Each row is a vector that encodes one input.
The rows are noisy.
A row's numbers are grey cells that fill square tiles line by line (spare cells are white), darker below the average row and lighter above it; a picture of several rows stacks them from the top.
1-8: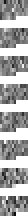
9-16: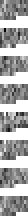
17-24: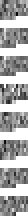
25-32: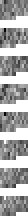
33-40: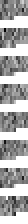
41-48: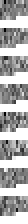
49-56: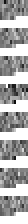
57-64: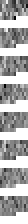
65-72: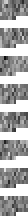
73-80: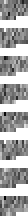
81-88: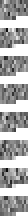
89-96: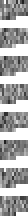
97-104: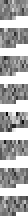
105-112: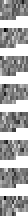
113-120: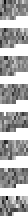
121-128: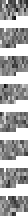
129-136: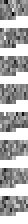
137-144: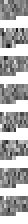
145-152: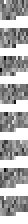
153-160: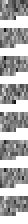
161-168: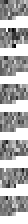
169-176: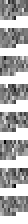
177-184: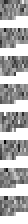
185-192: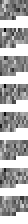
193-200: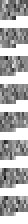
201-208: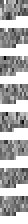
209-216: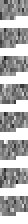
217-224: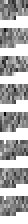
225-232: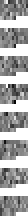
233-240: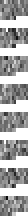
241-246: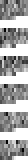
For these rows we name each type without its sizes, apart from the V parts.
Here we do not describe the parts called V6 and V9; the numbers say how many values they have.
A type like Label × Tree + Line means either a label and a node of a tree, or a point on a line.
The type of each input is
Bool × Bool × Bool × (Line + V9) × (Tree + Unit) × V6.
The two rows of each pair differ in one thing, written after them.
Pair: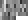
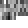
the node of the tree
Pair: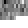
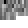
one of the three true/false values
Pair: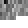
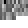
the value of V6
